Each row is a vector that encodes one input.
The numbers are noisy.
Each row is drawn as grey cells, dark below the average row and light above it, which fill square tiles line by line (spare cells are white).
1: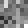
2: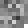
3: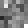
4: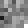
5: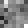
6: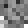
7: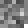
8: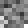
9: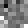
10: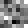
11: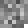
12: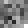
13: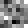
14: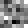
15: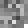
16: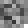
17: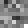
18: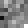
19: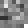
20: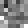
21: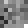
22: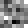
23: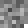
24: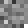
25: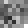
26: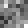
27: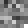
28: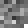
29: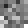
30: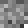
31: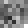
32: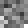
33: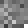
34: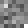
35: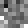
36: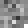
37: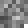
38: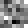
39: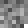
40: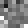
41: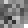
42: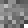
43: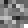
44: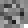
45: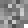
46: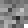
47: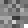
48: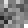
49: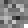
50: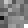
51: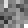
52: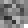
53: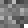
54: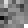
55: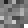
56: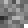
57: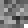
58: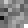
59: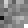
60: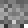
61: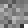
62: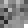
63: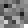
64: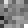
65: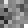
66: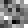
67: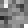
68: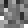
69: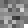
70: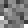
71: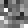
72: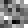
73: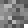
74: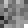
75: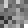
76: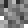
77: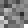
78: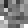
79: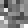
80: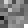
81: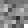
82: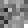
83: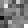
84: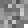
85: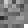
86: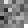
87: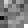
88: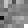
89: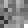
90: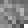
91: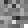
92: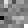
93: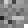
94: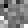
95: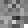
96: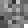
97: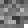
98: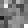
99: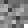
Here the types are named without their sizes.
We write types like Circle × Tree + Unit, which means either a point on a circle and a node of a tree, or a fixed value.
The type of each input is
List(Line).
